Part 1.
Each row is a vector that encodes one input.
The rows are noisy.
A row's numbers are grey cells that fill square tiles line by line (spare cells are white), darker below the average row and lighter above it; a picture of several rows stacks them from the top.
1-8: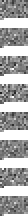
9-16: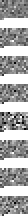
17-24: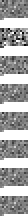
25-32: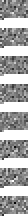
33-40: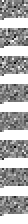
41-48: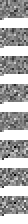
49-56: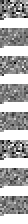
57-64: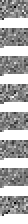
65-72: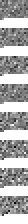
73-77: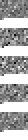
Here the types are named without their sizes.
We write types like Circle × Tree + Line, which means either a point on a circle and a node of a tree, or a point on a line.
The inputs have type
List(Line).
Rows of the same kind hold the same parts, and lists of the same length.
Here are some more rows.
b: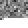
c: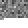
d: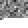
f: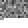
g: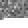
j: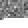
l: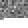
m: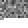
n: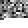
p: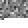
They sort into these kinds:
b, c, d, f, g, j, l, m
n
p

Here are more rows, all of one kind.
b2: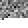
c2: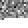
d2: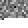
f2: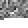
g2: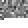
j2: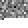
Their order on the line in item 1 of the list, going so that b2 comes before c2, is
b2, f2, d2, g2, j2, c2.
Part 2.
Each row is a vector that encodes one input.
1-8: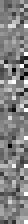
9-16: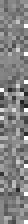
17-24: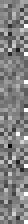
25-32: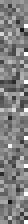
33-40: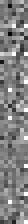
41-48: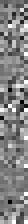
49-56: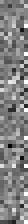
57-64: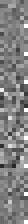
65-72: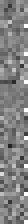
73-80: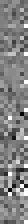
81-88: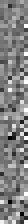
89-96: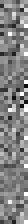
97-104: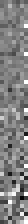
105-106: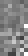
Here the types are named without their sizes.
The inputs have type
List(Line).
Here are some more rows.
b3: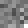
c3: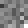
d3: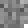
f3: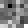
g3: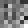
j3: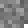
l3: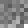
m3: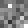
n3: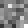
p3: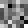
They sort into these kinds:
b3, c3, d3, l3, m3, n3
f3, g3
j3, p3

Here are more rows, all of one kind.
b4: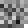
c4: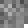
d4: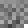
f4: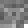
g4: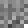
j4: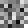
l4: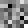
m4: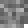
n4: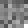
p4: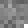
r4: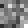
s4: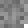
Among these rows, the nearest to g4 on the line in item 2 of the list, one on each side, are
c4 and f4.
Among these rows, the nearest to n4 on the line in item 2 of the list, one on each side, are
b4 and l4.
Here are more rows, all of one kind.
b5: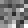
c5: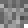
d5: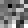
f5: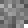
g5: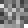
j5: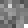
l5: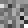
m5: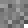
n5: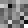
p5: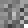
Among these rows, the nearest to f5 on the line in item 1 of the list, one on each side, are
b5 and j5.
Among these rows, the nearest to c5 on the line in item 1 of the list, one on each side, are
g5 and l5.
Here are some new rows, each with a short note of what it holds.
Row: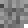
a list of one item
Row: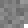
a list of one item
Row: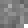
a list of two items
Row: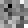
a list of one item
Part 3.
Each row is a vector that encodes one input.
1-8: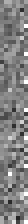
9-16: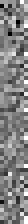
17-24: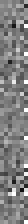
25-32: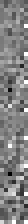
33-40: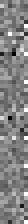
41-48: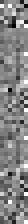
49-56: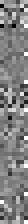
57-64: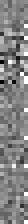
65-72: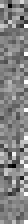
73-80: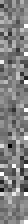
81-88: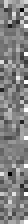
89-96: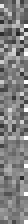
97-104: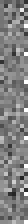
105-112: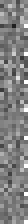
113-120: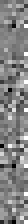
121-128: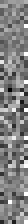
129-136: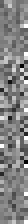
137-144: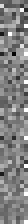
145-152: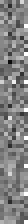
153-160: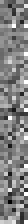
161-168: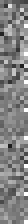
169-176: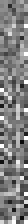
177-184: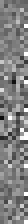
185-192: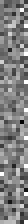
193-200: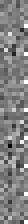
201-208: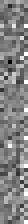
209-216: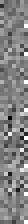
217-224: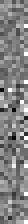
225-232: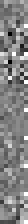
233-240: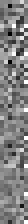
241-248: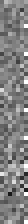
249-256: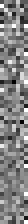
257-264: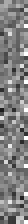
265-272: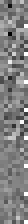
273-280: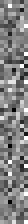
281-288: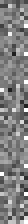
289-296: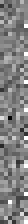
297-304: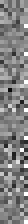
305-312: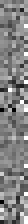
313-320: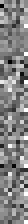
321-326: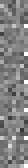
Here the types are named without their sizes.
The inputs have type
Circle + Line.
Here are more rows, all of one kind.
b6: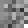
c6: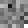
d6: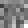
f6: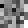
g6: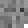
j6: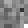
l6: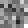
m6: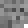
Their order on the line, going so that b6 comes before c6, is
j6, d6, g6, m6, b6, c6, f6, l6.
